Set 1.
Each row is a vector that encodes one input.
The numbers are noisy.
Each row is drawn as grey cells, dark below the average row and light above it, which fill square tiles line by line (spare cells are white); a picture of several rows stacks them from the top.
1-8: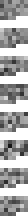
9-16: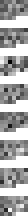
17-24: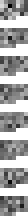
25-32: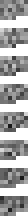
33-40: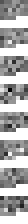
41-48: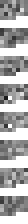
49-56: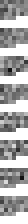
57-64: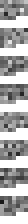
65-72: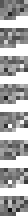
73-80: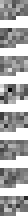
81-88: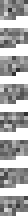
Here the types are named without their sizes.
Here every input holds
a list of points on a line.
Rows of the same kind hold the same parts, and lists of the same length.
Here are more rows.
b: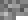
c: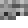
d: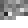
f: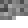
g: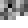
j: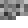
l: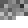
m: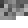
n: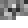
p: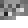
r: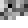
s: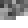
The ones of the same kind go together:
b, d, f, l, m, n, p, s
c, j
g, r

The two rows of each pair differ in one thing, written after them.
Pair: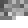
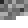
the place on the line in item 1 of the list
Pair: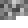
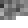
the place on the line in item 2 of the list
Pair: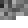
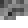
the place on the line in item 1 of the list
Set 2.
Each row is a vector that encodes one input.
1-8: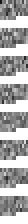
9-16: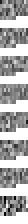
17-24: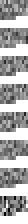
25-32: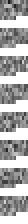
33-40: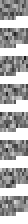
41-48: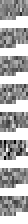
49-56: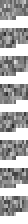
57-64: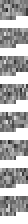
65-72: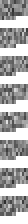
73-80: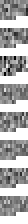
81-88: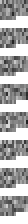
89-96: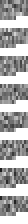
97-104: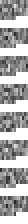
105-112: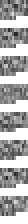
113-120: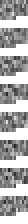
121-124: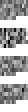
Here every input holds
a list of up to two points on a 4-point line.
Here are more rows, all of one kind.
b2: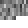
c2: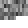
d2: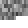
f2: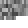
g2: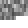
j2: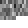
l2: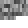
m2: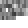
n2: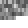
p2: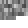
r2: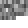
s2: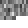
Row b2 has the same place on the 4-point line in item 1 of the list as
j2 and s2.
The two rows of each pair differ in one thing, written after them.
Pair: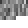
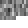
the place on the 4-point line in item 2 of the list
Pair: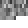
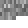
the place on the 4-point line in item 1 of the list
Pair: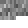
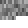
the place on the 4-point line in item 2 of the list
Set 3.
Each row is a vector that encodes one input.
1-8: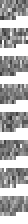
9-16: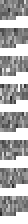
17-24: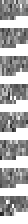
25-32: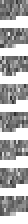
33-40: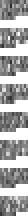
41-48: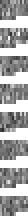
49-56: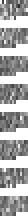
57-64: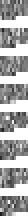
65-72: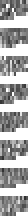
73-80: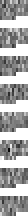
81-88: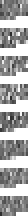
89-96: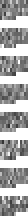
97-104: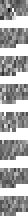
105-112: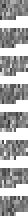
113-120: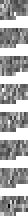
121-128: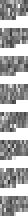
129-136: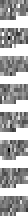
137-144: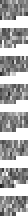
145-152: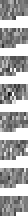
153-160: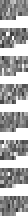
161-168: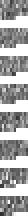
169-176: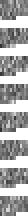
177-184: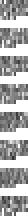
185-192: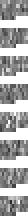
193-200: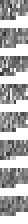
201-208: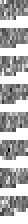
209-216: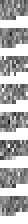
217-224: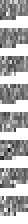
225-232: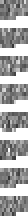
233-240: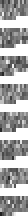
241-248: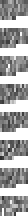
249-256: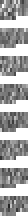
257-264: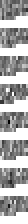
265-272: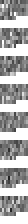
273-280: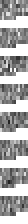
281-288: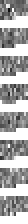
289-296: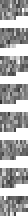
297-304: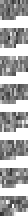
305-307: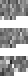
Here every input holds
either a point on a 6-point circle, or three true/false values.
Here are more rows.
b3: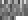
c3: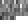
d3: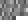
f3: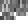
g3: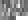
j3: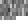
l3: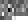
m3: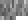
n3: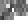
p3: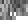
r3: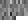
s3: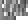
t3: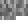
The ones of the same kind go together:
b3, c3, d3, g3, j3, m3, r3, t3
f3, l3, n3, p3, s3

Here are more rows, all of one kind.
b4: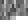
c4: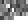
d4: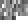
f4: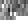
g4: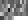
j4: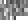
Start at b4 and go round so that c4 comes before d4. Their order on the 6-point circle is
b4, g4, c4, f4, d4, j4.
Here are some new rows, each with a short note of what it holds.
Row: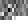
a point on a 6-point circle
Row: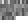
three true/false values
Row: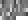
three true/false values
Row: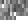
a point on a 6-point circle
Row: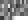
a point on a 6-point circle
